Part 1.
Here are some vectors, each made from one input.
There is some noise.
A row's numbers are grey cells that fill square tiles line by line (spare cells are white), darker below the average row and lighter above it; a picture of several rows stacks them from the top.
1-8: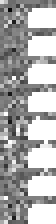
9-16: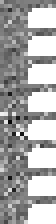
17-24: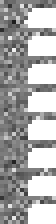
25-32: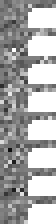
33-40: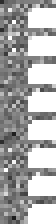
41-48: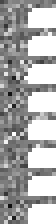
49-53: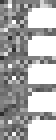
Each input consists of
a point on a 5-point line and a true/false value.
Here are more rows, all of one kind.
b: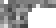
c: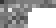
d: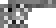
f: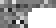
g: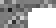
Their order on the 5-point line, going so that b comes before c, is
b, c, d, g, f.
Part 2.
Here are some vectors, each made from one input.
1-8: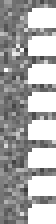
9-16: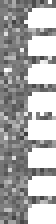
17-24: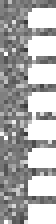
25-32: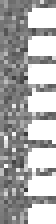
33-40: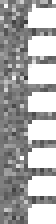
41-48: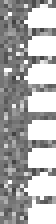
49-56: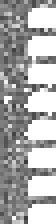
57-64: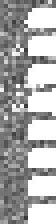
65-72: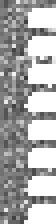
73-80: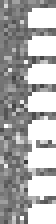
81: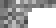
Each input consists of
either one of 8 labels, or three true/false values.
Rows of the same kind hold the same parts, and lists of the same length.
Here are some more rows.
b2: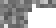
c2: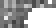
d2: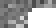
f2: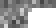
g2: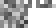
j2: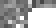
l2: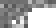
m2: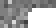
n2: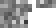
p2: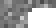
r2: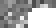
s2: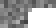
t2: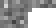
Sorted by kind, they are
b2, c2, d2, j2, l2, n2, p2, r2, t2
f2, g2, m2, s2

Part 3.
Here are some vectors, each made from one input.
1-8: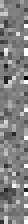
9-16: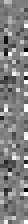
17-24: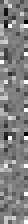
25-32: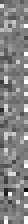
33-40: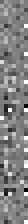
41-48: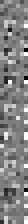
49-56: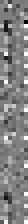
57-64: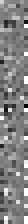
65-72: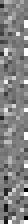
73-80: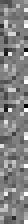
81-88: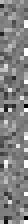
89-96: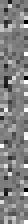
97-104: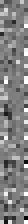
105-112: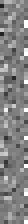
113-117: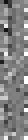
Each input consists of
either a point on a 9-point line, or four true/false values.
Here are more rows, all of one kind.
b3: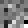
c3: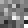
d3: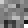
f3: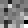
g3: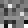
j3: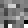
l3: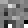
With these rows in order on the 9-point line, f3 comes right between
b3 and g3.
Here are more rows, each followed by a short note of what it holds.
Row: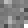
four true/false values
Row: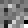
a point on a 9-point line
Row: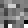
a point on a 9-point line
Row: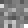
four true/false values
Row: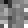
four true/false values
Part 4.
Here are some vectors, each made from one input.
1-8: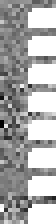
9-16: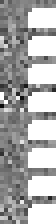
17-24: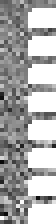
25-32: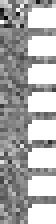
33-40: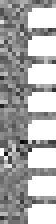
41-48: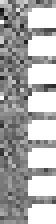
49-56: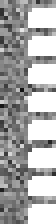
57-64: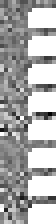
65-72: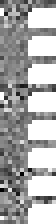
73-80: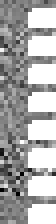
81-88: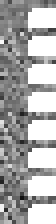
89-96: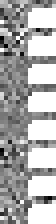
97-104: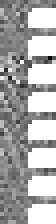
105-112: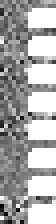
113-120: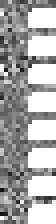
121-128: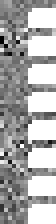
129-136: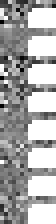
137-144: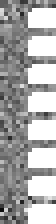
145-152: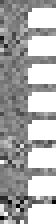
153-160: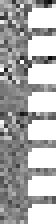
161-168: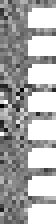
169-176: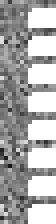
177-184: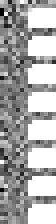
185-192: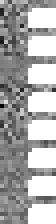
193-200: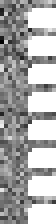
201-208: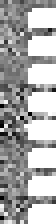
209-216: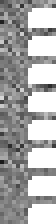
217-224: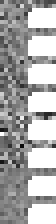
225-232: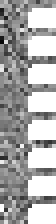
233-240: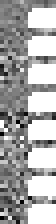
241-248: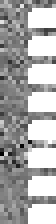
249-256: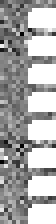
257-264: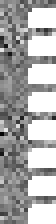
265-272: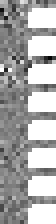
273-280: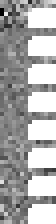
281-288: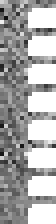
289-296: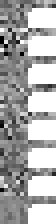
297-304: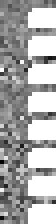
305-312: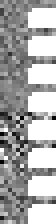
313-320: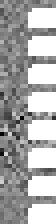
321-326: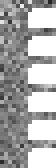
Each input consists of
one of 8 labels and a true/false value.
